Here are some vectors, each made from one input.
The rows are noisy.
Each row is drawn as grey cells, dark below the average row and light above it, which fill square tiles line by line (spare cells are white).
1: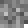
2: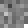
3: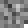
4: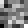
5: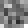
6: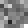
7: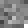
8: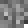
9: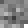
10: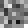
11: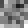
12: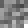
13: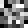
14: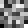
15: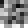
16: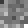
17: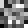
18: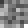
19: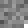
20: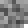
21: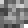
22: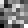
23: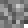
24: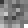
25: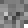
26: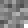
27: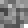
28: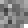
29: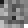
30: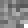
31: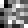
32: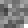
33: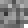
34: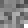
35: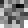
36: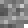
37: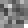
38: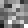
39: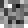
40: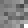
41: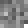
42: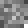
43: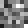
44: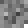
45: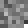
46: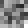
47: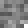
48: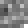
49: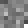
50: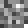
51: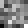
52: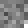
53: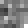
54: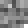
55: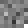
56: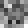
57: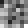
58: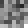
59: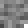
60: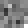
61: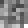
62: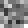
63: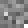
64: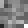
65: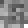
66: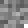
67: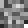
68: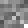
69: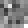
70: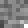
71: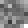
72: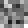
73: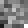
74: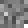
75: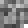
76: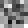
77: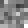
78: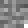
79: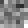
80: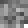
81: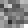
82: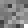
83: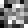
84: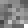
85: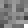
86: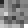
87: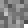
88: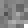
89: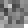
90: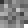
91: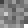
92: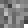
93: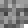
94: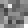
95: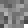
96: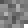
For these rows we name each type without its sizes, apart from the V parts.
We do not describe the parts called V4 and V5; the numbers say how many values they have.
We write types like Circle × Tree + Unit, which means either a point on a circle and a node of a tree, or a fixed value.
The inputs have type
Bool × V4 + Circle + V5.
